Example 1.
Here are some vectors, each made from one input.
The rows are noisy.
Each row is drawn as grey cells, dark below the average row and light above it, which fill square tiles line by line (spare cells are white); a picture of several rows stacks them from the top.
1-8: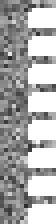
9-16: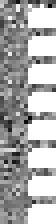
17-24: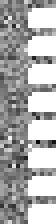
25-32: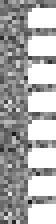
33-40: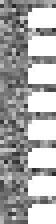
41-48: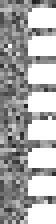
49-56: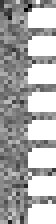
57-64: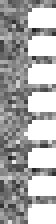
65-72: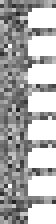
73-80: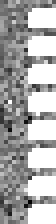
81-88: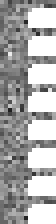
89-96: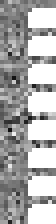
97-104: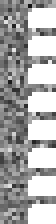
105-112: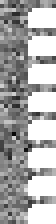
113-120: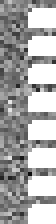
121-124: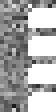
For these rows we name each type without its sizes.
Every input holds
a node of a tree.
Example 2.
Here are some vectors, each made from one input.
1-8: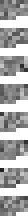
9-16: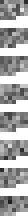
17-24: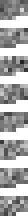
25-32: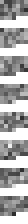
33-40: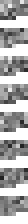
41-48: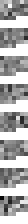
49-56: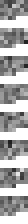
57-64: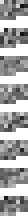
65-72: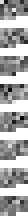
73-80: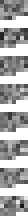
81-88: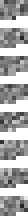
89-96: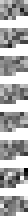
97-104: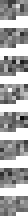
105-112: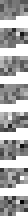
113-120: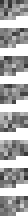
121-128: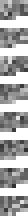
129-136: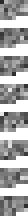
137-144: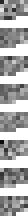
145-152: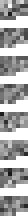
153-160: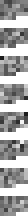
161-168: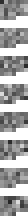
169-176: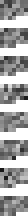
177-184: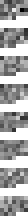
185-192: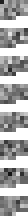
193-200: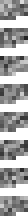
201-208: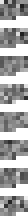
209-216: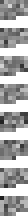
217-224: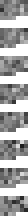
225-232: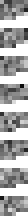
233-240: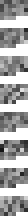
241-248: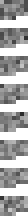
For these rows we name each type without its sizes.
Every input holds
a point on a circle.
